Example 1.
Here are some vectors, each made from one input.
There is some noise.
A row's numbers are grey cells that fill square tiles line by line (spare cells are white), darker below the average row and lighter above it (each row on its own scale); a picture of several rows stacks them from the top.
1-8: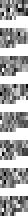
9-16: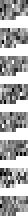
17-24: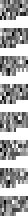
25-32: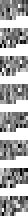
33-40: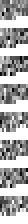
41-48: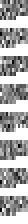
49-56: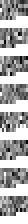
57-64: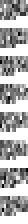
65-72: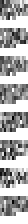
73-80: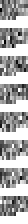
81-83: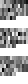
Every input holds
four true/false values.
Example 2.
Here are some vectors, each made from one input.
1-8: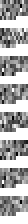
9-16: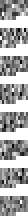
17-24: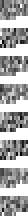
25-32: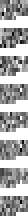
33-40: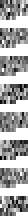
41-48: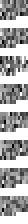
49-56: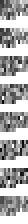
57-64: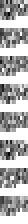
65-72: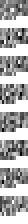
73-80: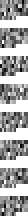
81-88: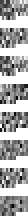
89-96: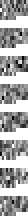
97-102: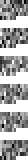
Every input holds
four true/false values.
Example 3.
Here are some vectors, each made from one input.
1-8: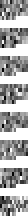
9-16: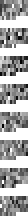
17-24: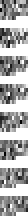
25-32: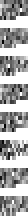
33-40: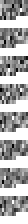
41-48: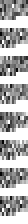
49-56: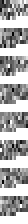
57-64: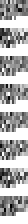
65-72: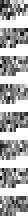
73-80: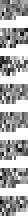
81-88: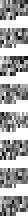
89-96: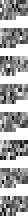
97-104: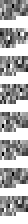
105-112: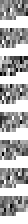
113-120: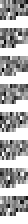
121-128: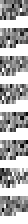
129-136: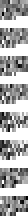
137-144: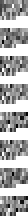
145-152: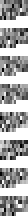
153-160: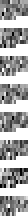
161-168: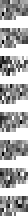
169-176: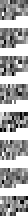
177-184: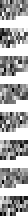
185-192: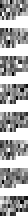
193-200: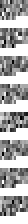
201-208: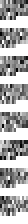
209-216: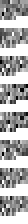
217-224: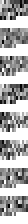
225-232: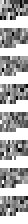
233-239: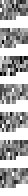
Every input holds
four true/false values.
